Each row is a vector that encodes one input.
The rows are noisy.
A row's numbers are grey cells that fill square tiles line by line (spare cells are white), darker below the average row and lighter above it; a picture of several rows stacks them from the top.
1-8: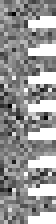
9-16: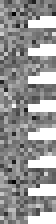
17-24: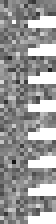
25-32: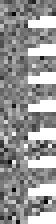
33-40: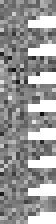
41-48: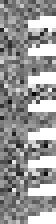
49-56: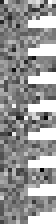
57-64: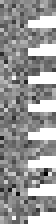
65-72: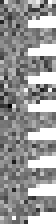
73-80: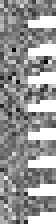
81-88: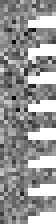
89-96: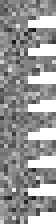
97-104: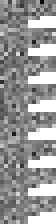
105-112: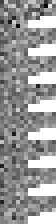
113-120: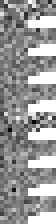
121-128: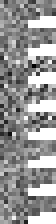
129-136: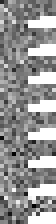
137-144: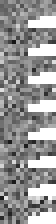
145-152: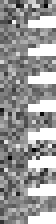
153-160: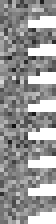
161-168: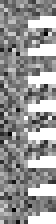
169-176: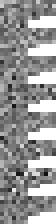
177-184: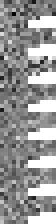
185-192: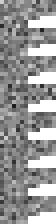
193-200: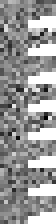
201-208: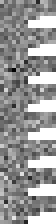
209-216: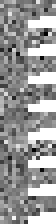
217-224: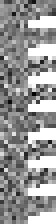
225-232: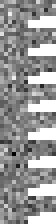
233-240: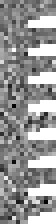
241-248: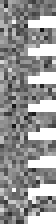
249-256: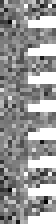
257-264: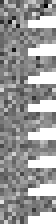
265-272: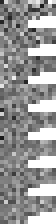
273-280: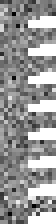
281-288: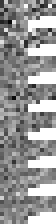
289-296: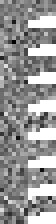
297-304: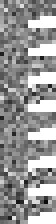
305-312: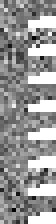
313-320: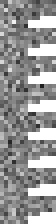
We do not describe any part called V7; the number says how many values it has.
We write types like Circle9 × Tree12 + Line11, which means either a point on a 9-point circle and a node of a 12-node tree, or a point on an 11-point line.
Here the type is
(Bool × Bool × Bool + Label10) × Tree8 + V7.
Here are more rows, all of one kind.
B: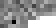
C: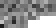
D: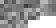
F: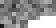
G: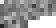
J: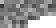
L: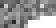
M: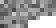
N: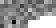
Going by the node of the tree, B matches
C and L.
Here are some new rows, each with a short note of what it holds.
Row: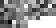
a value of V7
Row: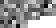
a value of V7
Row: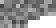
one of 10 labels and a node of an 8-node tree
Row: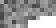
one of 10 labels and a node of an 8-node tree
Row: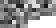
a value of V7
